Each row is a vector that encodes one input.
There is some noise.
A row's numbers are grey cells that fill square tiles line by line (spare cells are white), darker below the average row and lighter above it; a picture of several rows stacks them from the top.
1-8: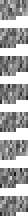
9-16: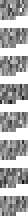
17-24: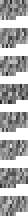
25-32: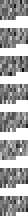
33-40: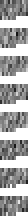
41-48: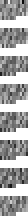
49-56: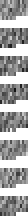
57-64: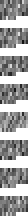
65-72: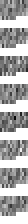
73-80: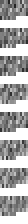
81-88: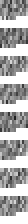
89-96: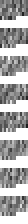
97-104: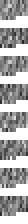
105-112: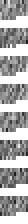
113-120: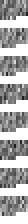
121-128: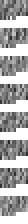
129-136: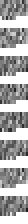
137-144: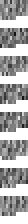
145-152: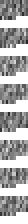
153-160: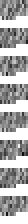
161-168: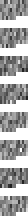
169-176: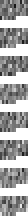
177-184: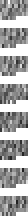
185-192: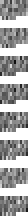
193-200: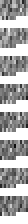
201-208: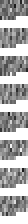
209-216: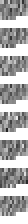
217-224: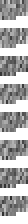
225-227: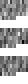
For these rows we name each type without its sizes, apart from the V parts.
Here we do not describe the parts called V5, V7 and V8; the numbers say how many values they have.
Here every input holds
either a node of each of four trees, or a value of V5, a value of V7 and a value of V8.
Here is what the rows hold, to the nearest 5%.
About 50% of them hold a node of each of four trees. The rest hold a value of V5, a value of V7 and a value of V8.
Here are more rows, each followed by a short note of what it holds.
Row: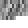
a node of each of four trees
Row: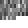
a value of V5, a value of V7 and a value of V8
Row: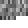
a value of V5, a value of V7 and a value of V8
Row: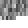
a node of each of four trees
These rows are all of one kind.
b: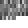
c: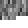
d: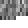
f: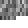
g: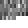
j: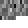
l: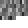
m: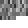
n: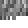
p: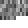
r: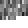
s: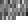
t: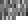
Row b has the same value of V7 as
l, m, n and r.
